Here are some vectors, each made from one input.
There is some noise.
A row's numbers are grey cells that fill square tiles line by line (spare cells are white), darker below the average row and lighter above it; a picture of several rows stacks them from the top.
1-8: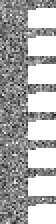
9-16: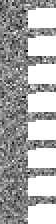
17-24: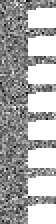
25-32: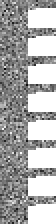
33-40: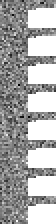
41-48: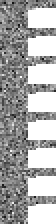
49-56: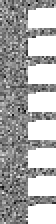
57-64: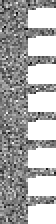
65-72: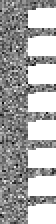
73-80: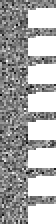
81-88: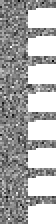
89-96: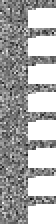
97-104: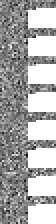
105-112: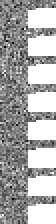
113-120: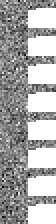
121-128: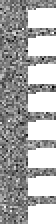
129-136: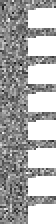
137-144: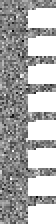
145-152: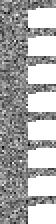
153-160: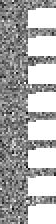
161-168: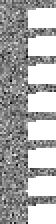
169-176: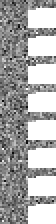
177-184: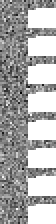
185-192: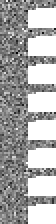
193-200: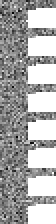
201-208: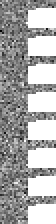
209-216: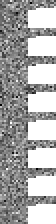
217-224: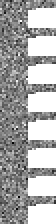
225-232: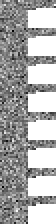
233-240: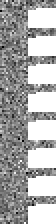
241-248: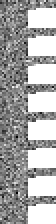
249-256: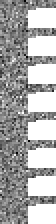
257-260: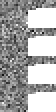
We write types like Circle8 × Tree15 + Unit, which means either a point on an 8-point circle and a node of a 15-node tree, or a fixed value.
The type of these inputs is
(Bool × Bool × Bool × Bool + Tree14) × Label12.
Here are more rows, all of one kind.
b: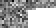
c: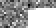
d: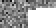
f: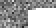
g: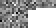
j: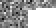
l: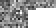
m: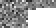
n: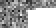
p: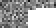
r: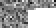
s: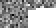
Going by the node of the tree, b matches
c, m, n and r.
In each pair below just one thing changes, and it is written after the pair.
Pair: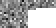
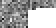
the label
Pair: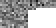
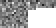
one of the four true/false values
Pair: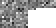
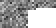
one of the four true/false values
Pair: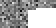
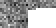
the label
